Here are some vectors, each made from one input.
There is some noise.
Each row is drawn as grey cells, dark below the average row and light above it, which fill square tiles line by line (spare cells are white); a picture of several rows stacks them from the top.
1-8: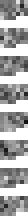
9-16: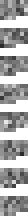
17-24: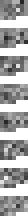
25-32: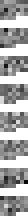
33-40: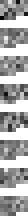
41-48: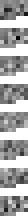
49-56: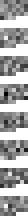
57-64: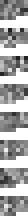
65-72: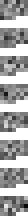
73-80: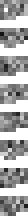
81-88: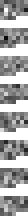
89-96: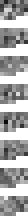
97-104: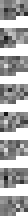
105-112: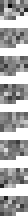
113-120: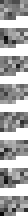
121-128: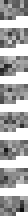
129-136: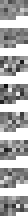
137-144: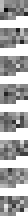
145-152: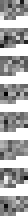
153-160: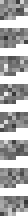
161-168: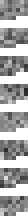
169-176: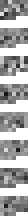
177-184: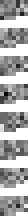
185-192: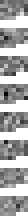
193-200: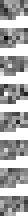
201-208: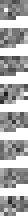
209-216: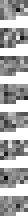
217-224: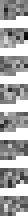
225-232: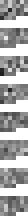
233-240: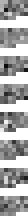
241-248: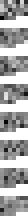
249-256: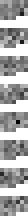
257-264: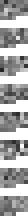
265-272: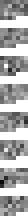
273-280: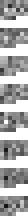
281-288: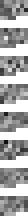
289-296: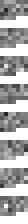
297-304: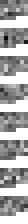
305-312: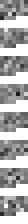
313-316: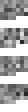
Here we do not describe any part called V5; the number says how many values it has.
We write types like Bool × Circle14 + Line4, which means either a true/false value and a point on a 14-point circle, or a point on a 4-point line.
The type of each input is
(Bool × Bool × Bool × Bool + V5) × Label10.
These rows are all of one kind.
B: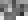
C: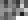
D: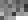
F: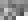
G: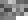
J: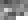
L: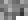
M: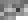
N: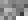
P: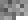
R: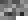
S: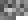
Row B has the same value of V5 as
C and S.
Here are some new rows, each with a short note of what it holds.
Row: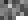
one of 10 labels and four true/false values
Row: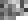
one of 10 labels and a value of V5
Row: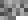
one of 10 labels and four true/false values
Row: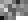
one of 10 labels and four true/false values
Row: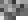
one of 10 labels and four true/false values
